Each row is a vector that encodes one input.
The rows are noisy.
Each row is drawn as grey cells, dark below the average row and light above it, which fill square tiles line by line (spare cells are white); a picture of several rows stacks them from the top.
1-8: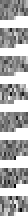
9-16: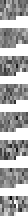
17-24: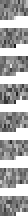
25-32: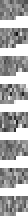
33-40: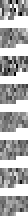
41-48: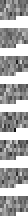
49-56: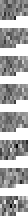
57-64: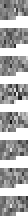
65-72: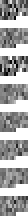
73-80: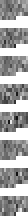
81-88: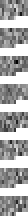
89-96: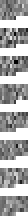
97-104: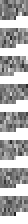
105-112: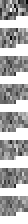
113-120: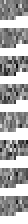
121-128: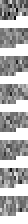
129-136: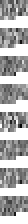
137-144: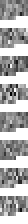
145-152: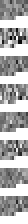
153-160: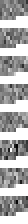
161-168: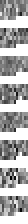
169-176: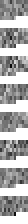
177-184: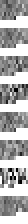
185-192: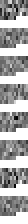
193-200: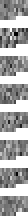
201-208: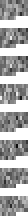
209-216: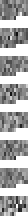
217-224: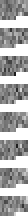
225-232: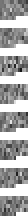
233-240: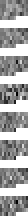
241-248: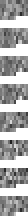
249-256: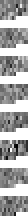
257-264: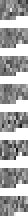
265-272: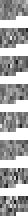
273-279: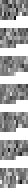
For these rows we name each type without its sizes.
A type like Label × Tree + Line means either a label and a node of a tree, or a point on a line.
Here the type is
Bool × Bool × Bool + Line.
